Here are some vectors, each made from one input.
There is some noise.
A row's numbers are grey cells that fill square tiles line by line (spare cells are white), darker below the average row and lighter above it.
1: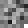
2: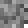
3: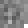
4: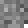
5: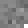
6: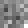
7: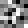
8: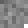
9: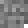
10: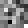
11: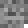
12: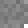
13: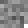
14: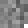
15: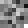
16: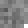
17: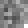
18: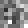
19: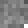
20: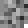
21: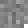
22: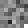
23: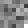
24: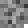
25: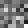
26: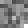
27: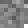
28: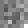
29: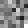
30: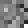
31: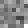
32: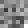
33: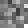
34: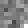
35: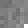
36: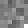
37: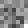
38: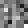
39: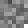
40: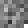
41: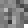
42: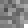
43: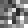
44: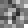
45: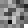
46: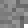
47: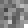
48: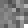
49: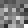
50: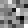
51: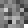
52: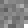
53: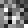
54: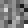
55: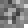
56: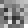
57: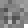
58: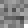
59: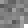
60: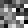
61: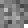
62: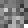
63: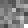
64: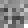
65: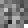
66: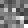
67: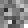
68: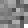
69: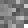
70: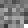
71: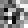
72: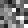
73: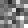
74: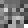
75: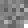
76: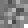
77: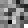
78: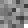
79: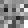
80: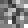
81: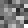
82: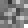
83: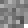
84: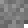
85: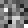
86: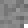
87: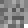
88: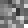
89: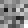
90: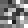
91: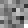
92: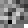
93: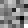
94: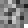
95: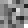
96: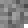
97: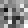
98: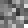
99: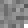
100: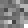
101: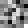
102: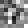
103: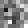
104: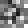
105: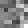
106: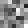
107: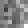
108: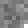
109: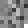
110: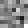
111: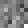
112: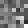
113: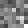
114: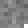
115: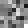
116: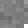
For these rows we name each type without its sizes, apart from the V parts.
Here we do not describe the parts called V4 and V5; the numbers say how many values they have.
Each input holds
a label and a value of V4, together with either a point on a line, or a value of V5.
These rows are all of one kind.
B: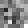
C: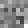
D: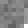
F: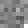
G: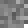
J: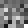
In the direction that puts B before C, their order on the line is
G, D, B, F, C, J.
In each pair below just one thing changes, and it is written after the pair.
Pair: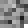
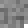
the value of V5
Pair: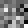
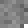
the value of V4
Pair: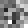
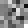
the label
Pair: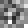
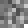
the value of V4
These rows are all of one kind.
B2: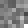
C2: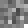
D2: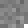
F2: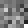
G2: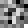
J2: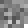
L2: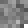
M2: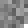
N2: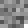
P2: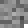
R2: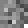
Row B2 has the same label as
N2 and P2.
